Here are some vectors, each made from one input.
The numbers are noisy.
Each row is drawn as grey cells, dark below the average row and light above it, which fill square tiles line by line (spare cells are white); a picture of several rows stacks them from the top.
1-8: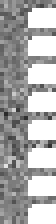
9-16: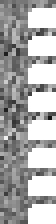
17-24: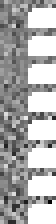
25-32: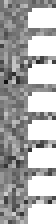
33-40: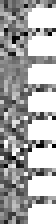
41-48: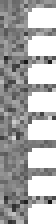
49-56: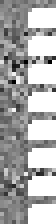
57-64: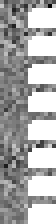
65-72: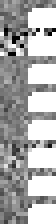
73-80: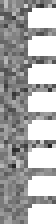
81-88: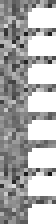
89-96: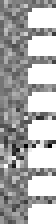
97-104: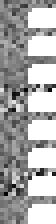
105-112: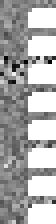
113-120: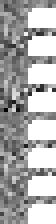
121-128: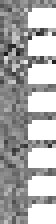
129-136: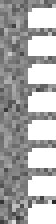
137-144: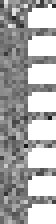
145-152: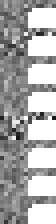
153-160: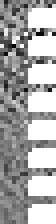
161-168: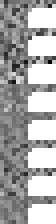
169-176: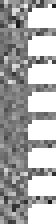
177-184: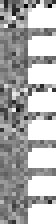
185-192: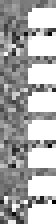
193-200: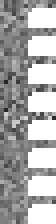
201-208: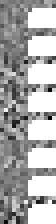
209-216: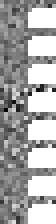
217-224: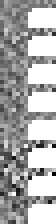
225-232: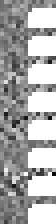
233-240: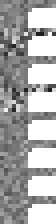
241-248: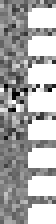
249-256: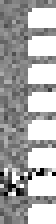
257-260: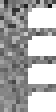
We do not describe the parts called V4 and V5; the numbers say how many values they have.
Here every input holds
a point on a 6-point line and a true/false value, together with either a point on a 7-point line, or a value of V4 and a value of V5.
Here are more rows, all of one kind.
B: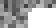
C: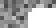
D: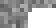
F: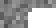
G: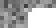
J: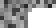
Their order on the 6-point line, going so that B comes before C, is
B, C, J, D, G, F.
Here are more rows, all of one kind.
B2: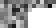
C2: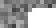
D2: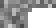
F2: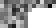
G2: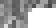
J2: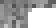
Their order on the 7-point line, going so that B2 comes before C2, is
J2, D2, B2, C2, F2, G2.
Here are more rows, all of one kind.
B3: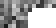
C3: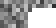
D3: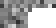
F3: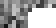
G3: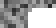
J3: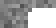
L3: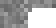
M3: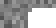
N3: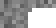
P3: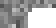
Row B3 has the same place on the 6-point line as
D3 and P3.
